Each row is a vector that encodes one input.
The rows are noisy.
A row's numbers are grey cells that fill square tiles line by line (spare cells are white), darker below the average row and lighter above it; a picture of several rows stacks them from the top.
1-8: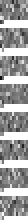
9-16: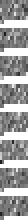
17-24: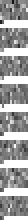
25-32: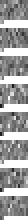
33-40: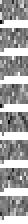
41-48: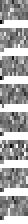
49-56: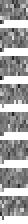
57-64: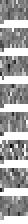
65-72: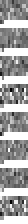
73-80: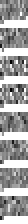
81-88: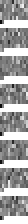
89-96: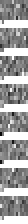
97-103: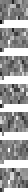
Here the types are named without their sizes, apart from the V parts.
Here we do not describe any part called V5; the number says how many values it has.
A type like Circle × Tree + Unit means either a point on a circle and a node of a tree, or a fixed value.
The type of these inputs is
List(Bool × V5).
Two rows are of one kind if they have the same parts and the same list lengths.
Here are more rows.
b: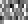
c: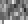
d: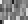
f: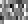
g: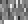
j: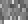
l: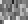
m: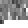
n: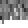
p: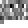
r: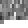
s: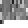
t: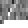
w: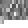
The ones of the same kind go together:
b, f, p
c, g, j, n, r, w
d, l, m, s, t

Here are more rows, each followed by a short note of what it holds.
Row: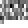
the empty list
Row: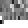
a list of one item
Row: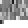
a list of one item
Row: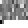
a list of one item
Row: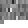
a list of one item
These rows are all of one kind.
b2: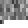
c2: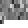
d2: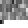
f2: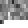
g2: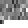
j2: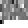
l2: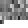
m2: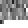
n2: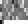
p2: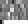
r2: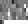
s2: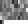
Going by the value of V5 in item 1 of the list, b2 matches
c2, g2, l2 and s2.
